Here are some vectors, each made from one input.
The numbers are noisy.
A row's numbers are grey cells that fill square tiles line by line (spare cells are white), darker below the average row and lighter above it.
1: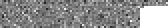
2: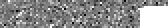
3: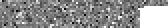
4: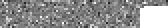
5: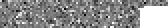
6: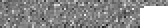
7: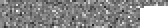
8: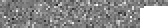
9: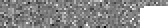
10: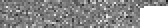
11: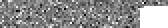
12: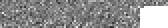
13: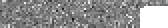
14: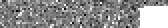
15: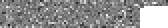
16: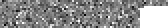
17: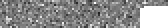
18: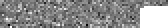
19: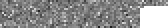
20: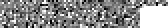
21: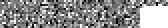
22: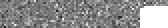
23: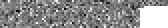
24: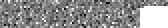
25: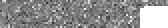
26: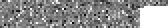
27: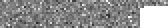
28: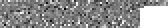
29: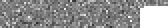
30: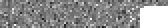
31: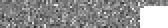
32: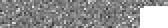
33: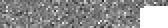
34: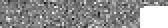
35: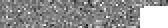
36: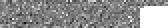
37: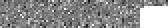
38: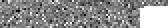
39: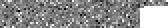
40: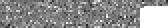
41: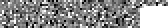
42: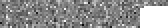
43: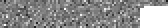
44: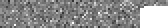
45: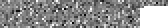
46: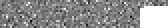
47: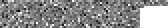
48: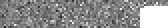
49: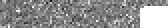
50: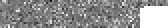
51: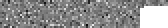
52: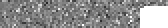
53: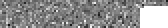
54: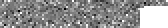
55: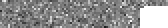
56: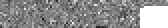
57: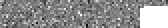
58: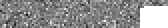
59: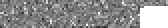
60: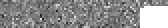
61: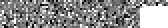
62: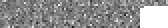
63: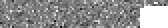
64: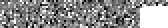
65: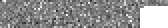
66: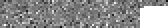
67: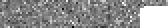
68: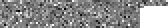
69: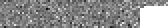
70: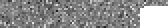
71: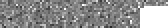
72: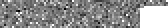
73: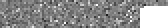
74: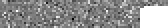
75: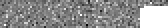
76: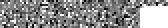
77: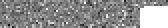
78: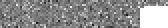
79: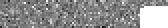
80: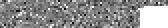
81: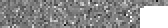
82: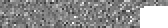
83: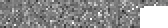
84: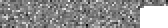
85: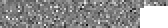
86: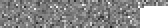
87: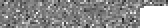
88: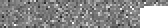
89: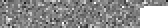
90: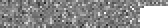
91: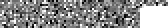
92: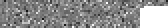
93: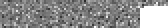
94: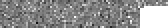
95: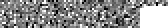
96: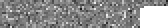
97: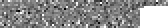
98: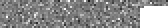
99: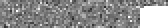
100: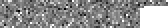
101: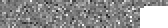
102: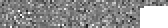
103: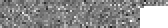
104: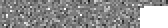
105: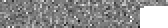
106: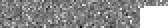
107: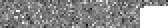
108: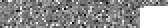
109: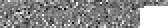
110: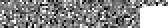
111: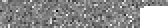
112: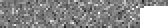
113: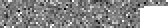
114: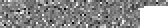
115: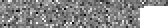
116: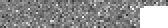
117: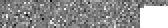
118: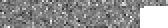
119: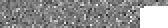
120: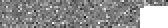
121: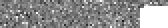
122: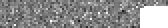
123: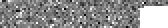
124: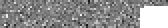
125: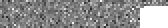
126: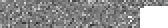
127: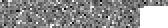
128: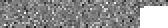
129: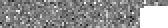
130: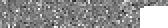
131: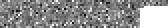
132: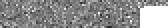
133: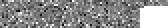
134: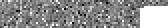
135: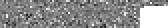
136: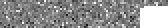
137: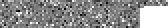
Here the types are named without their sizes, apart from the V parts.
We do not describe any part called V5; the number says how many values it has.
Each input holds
a list of items, each either a point on a circle, or a true/false value and a value of V5.
